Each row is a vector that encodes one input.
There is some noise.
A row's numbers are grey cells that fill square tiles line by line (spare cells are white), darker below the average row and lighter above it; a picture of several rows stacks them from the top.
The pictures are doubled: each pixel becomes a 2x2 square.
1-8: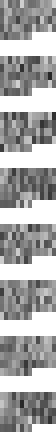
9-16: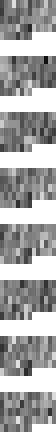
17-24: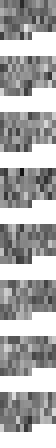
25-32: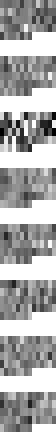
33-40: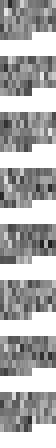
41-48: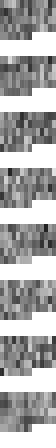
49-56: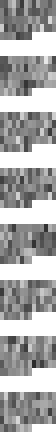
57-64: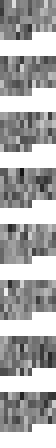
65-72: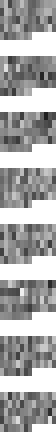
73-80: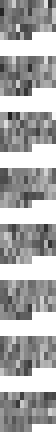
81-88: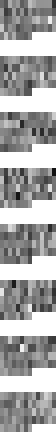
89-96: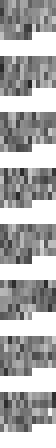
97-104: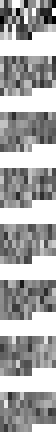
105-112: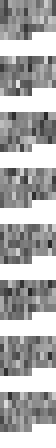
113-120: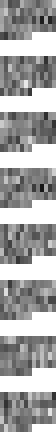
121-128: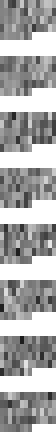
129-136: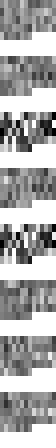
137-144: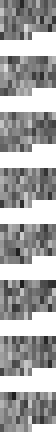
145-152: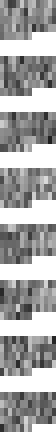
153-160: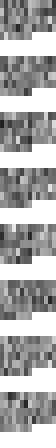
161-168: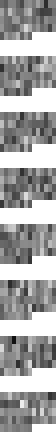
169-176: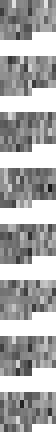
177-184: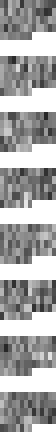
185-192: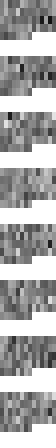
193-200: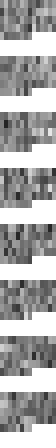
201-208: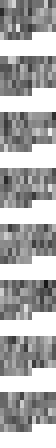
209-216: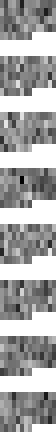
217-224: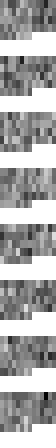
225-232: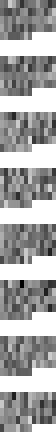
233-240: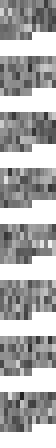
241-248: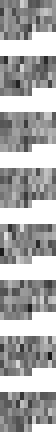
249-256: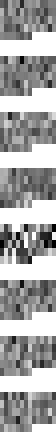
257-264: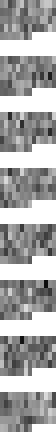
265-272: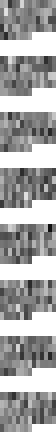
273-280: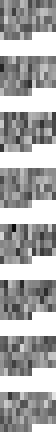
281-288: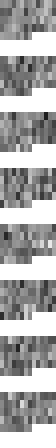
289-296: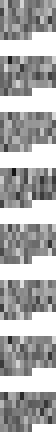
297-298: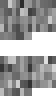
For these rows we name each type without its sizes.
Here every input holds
a list of points on a circle.
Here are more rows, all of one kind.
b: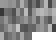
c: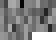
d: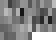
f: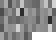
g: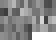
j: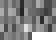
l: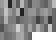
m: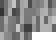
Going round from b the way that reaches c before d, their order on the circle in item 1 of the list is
b, m, g, c, j, d, l, f.
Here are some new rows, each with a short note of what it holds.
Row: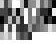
the empty list
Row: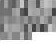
a list of one item
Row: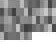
a list of three items
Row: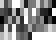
the empty list
